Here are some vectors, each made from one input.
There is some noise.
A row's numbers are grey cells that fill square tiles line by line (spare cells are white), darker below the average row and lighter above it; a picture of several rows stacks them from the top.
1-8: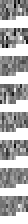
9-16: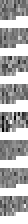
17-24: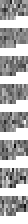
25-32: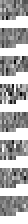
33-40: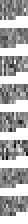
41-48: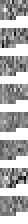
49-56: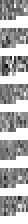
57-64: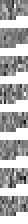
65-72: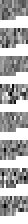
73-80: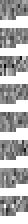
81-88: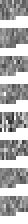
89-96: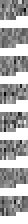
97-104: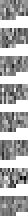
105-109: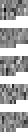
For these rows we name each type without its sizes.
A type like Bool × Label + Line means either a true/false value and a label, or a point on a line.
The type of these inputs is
Tree × Tree × (Tree + Unit).
